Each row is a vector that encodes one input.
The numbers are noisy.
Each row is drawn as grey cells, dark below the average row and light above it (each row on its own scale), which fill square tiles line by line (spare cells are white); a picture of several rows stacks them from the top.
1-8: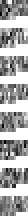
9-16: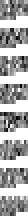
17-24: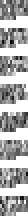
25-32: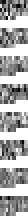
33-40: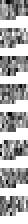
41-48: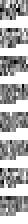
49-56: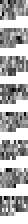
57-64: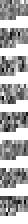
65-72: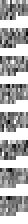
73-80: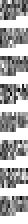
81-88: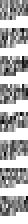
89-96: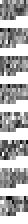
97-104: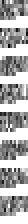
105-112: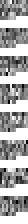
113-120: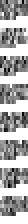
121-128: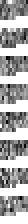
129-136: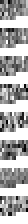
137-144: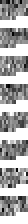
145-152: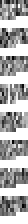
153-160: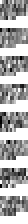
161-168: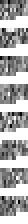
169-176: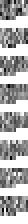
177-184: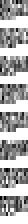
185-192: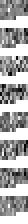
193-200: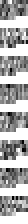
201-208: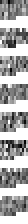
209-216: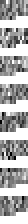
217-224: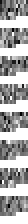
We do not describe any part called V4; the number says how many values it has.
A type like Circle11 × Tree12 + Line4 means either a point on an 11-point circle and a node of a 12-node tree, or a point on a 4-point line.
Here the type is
(Bool × Bool × Bool + List2(V4)) × Tree11.
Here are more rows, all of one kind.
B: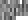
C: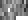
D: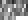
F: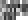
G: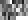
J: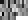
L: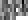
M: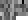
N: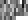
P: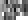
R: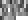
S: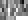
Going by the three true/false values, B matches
J, L, N and P.
